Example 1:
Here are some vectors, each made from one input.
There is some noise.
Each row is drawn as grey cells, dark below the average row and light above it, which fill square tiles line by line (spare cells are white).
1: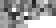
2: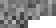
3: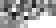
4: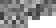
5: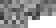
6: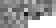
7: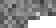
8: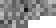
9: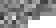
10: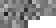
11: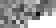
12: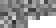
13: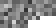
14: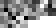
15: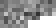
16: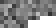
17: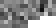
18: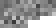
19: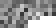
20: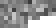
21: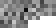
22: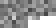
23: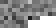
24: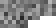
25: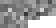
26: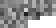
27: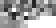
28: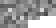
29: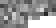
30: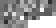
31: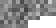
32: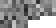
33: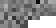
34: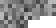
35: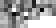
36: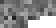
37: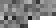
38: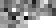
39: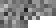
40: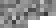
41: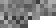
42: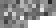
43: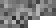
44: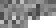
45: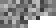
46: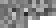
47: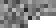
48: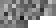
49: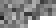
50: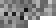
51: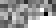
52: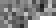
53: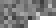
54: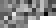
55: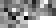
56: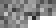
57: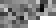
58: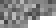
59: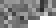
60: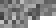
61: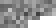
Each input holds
a list of up to two points on a 7-point line.
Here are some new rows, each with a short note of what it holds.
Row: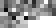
the empty list
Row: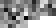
the empty list
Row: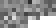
a list of one item
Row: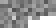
a list of one item
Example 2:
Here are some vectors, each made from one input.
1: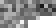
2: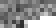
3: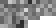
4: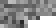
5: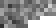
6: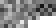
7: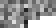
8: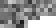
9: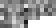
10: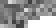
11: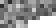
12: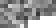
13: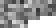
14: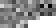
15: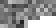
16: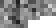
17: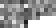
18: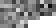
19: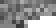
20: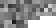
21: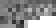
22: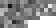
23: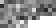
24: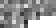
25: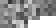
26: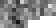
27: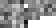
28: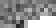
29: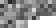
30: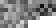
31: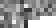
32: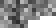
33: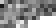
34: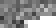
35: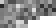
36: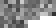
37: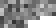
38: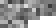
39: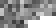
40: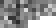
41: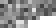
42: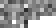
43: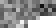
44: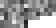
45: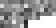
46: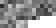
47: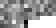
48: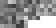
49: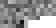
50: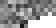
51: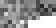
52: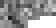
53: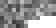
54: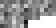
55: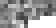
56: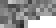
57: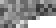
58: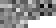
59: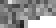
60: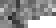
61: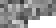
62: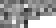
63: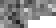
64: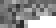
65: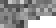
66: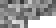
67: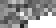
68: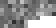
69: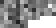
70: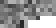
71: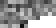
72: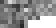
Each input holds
either a point on a 5-point line, or a point on a 7-point line.
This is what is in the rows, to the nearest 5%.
About 50% of them hold a point on a 5-point line. The rest hold a point on a 7-point line.
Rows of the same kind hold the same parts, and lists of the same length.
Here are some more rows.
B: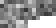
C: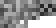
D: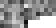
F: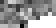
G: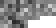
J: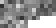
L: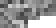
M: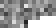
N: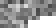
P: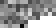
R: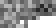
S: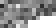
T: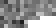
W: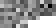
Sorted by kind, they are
B, C, D, J, L, M, N, R, S, W
F, G, P, T

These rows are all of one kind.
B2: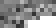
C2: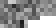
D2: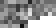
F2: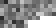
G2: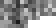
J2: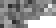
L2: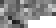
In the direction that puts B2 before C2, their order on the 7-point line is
G2, L2, J2, F2, B2, C2, D2.
